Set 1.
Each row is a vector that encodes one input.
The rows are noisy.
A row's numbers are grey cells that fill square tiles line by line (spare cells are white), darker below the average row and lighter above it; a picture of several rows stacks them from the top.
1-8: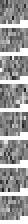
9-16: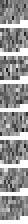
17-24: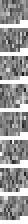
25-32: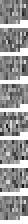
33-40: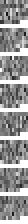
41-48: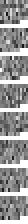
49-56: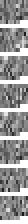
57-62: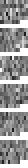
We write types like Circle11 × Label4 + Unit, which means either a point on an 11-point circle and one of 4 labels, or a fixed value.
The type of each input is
Tree12.
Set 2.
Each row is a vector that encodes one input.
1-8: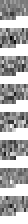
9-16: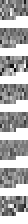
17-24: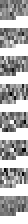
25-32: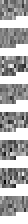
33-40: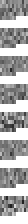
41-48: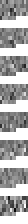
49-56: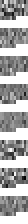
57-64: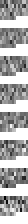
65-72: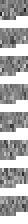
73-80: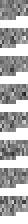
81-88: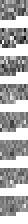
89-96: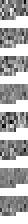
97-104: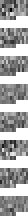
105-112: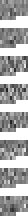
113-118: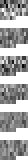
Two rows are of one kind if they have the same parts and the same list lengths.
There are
2 kinds of row.
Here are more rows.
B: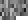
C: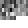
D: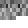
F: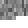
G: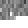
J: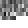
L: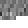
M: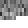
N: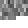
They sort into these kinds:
B, D, F, G, L, M, N
C, J

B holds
a point on a 9-point circle.
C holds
a fixed value.
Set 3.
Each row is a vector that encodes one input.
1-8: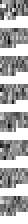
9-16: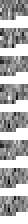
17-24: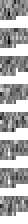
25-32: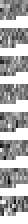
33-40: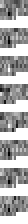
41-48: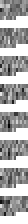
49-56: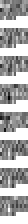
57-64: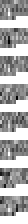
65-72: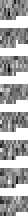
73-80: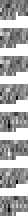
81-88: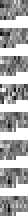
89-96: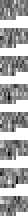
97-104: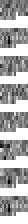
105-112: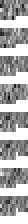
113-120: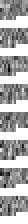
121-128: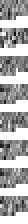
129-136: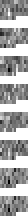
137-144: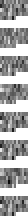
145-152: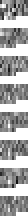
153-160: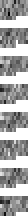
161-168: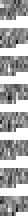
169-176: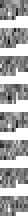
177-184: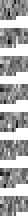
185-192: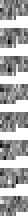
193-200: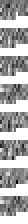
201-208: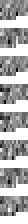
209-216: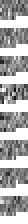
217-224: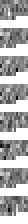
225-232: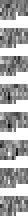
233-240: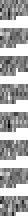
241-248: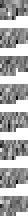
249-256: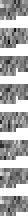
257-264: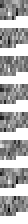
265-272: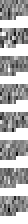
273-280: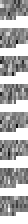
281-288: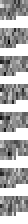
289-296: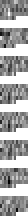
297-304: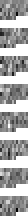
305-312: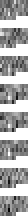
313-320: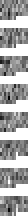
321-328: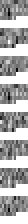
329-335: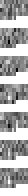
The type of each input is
Bool × Bool × Bool × Bool + Unit.
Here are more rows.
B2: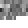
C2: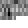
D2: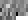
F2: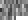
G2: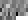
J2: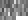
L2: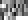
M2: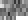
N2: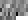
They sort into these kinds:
B2, C2, D2, F2, G2, J2, M2, N2
L2

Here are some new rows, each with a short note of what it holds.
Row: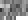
four true/false values
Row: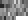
four true/false values
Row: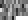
four true/false values
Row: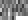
four true/false values
